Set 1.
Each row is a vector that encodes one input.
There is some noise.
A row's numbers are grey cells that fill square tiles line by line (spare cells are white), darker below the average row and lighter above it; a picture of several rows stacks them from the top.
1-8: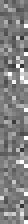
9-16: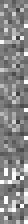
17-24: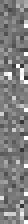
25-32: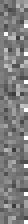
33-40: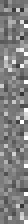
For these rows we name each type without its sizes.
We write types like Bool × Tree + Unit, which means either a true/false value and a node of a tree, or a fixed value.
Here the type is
Label.
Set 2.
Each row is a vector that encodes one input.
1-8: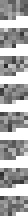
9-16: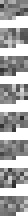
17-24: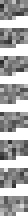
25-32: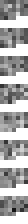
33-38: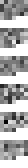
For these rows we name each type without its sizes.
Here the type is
Label.
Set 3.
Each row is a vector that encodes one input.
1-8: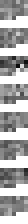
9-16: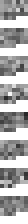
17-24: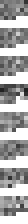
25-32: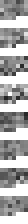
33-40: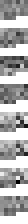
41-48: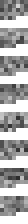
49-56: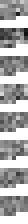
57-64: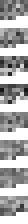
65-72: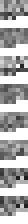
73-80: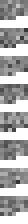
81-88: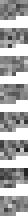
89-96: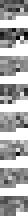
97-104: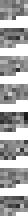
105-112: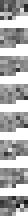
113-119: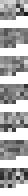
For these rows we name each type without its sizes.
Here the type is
Label.
